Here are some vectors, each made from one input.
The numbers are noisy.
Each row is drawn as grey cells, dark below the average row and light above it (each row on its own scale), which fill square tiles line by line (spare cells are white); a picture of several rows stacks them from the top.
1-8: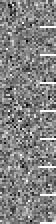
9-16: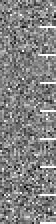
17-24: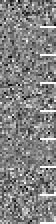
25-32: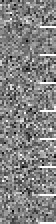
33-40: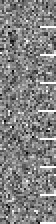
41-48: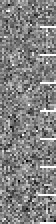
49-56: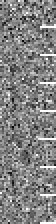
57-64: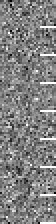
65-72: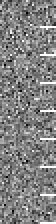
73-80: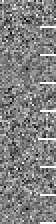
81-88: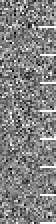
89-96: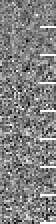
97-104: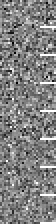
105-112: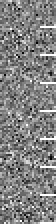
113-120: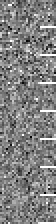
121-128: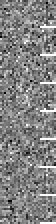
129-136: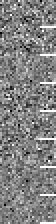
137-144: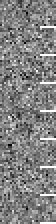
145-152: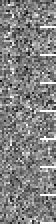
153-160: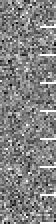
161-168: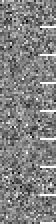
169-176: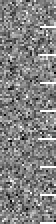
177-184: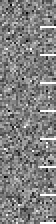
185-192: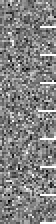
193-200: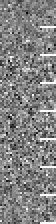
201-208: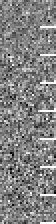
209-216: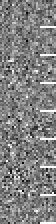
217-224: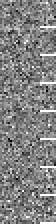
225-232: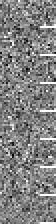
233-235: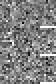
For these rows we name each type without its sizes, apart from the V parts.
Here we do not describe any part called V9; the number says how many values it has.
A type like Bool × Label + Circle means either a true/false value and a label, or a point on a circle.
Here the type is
List(Bool × V9).
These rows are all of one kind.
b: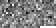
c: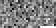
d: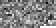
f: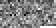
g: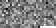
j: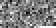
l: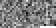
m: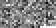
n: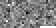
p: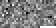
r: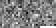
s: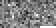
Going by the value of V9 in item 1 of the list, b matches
c, g, l and p.
